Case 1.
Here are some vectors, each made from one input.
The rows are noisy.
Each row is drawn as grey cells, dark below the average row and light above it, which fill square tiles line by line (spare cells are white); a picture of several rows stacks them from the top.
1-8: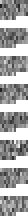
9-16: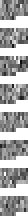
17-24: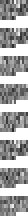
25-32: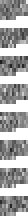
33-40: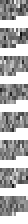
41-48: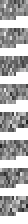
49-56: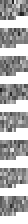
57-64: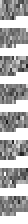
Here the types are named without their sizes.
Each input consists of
a point on a line, together with either a fixed value, or three true/false values.
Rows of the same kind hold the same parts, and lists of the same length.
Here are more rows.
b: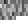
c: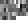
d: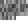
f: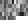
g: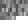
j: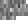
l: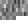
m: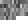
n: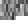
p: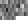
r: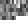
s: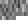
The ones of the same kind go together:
b, d, g, j, l, m, n, p, s
c, f, r

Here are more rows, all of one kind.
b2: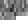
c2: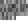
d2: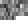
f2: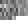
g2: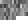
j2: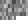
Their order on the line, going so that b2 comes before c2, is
d2, g2, j2, f2, b2, c2.
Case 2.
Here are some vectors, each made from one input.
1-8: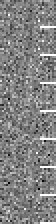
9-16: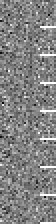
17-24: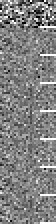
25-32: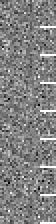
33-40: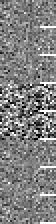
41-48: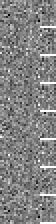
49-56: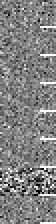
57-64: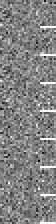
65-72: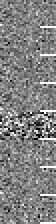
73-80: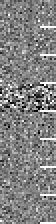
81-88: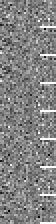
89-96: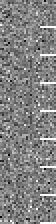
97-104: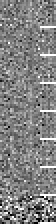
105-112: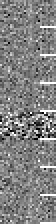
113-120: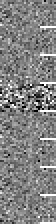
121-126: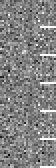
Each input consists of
either a fixed value, or one of 8 labels and a true/false value.
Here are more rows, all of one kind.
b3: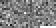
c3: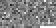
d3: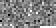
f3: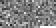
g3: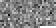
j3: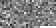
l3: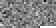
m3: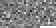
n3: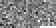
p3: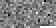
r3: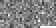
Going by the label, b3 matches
f3, j3 and p3.
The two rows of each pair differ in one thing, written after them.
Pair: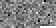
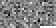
the label
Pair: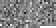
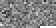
the label
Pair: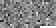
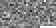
the true/false value
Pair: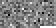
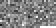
the true/false value
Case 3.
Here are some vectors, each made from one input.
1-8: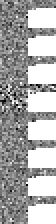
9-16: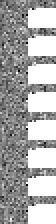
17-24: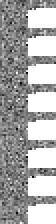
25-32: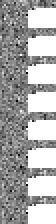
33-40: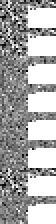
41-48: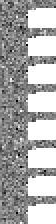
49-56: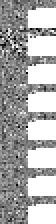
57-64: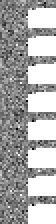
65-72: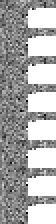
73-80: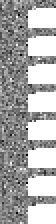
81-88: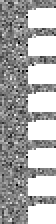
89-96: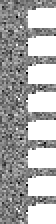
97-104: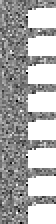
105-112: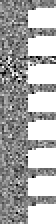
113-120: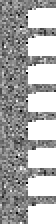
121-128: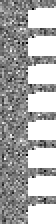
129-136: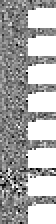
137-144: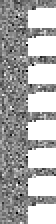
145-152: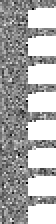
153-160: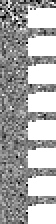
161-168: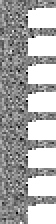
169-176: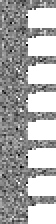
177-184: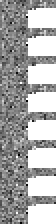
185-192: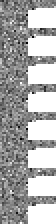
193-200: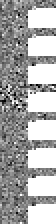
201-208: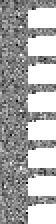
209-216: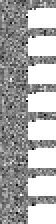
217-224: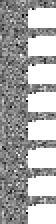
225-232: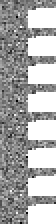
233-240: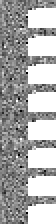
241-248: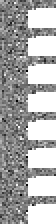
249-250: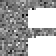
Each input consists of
a list of up to two points on a 6-point circle.
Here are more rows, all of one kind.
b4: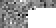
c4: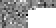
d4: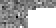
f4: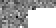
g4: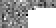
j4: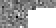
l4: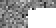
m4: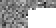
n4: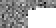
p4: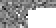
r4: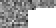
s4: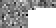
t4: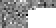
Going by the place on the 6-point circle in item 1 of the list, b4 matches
c4, g4, s4 and t4.
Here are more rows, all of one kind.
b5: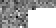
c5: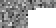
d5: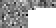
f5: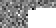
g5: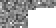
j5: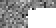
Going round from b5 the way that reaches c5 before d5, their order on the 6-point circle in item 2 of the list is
b5, j5, g5, c5, d5, f5.
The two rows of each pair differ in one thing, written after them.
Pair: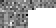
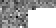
the place on the 6-point circle in item 1 of the list
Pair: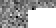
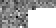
the place on the 6-point circle in item 2 of the list
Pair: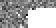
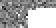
the place on the 6-point circle in item 2 of the list
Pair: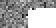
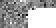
the place on the 6-point circle in item 1 of the list
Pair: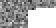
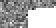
the place on the 6-point circle in item 2 of the list
